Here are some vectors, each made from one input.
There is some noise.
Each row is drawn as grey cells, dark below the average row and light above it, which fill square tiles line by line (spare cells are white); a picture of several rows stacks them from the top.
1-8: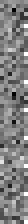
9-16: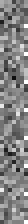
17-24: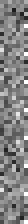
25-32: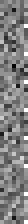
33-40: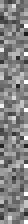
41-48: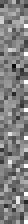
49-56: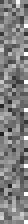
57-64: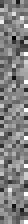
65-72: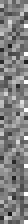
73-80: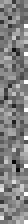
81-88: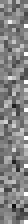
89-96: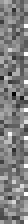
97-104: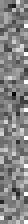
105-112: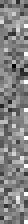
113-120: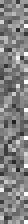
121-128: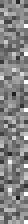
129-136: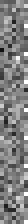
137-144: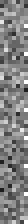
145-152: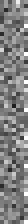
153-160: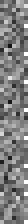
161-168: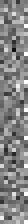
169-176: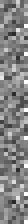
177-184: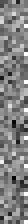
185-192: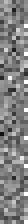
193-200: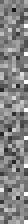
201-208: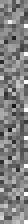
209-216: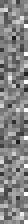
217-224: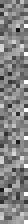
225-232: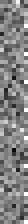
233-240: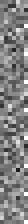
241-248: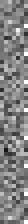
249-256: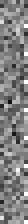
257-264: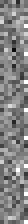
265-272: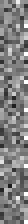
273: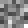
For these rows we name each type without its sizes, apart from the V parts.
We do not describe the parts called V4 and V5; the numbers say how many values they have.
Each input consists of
either a point on a line, or a node of a tree, or a true/false value, a value of V4 and a value of V5.
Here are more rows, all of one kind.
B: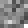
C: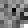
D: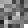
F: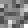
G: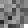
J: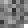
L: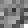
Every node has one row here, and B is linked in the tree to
F and J.
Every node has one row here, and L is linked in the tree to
C and J.
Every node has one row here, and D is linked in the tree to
G.
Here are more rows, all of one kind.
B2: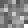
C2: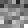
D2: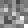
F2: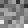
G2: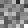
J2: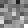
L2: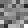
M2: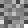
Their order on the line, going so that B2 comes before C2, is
B2, D2, J2, C2, F2, G2, M2, L2.
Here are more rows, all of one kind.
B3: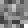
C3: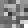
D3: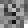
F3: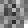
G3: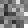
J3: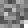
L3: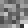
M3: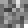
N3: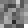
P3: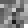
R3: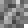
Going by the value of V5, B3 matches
C3, J3 and L3.
